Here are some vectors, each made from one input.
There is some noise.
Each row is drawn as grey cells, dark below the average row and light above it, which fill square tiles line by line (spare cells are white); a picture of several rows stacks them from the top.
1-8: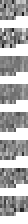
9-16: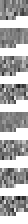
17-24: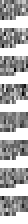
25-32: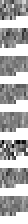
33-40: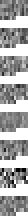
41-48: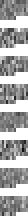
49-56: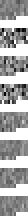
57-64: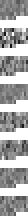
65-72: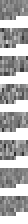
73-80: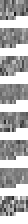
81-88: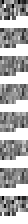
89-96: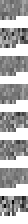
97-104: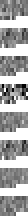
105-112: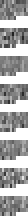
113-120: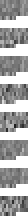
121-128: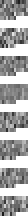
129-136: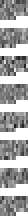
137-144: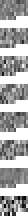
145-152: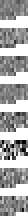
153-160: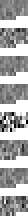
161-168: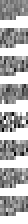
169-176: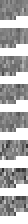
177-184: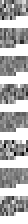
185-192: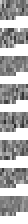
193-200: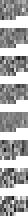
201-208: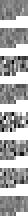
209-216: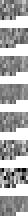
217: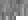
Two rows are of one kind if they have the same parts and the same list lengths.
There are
4 kinds of row.
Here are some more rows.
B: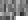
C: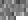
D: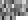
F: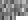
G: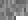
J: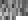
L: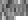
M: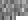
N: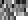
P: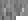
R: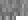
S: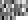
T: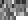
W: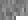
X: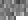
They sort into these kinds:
B, J
C, D, R, X
F, G, M, N, P, S, T, W
L

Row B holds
two labels (each one of 7).
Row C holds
a node of each of two 7-node trees and a true/false value.
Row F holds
a node of a 7-node tree and a true/false value.
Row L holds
a point on a 5-point line.
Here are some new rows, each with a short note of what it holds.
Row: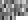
a node of a 7-node tree and a true/false value
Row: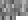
a node of each of two 7-node trees and a true/false value
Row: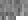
a node of each of two 7-node trees and a true/false value
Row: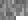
a node of a 7-node tree and a true/false value
